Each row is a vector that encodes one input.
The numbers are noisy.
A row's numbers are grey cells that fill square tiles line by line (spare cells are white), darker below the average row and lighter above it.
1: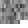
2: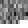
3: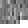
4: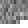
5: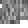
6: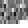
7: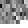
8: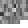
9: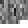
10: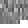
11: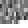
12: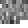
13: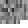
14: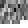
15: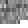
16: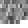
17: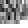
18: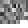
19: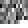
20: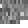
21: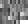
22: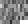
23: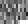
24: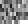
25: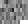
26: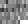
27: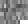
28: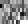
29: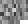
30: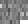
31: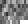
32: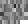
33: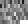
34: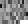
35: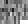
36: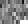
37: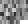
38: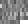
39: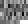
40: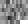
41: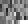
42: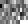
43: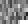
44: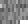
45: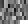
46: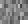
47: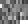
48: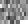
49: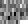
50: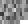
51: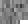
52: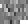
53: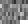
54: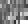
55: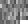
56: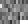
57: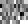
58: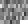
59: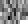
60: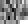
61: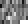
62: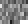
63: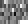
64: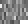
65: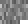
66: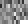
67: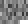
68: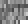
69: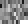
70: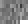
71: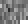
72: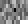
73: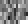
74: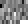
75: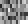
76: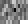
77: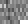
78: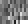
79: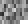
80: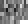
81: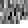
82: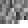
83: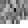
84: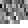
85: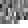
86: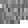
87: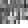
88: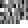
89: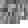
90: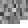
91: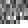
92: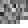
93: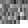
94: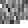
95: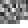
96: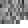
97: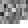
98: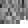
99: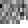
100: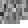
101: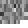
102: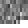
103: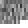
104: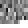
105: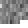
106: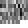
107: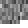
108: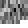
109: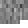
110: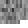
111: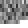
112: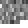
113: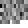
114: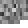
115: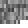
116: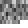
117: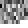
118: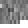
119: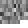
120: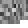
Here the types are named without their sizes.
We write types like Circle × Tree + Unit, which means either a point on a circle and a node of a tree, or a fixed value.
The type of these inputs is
Label × List(Bool × Line).
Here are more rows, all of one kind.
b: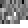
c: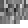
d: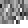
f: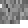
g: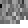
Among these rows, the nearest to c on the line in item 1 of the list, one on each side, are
f and g.
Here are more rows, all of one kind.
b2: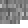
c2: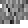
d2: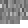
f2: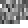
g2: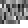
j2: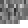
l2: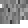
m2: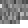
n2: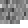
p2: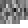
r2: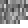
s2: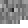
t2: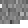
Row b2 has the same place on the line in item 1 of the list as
j2 and t2.
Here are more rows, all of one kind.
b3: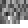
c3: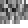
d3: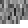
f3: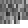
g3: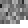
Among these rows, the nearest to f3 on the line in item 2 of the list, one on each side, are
c3 and g3.
